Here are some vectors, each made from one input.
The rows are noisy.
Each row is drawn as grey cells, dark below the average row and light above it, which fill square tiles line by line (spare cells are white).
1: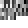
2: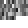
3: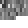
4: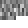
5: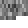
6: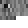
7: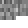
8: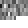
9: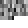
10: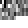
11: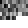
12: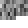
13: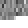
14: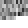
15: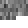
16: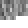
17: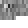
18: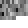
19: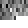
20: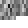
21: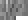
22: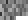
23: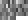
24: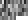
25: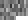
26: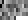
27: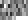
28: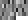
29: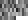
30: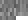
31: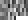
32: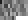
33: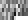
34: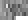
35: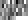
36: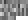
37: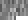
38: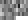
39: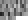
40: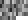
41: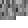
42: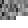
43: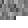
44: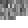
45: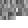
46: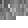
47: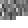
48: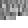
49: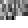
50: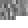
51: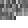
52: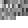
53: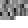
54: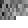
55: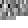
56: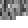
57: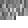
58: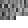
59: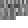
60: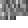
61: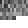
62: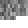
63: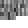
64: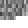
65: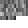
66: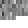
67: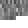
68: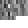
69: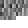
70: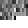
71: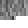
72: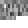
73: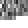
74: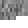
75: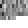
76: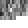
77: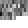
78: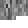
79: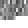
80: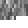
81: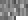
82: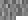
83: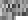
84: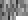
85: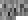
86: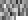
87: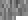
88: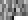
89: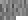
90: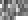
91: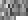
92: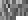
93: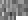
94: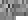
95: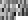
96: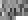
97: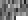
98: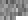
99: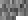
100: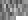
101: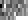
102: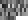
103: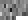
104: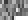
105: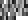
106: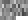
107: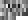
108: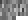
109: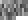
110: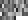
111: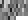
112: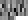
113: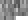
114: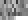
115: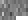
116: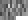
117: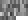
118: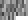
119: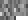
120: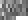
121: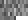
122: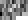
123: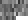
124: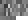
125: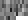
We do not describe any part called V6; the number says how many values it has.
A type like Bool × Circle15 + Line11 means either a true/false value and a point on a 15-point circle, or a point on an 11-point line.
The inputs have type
List2(Bool × V6).
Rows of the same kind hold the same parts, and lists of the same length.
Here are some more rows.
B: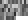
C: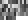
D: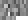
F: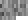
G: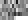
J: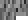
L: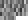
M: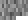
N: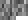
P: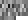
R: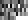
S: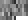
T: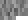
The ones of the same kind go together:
B, C
D, L, M, N, R, S
F, G, J, P, T

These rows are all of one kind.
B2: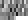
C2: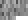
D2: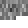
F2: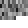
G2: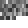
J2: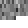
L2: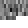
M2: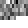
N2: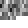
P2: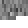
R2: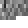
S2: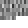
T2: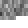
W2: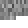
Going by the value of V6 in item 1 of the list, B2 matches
J2, L2 and W2.
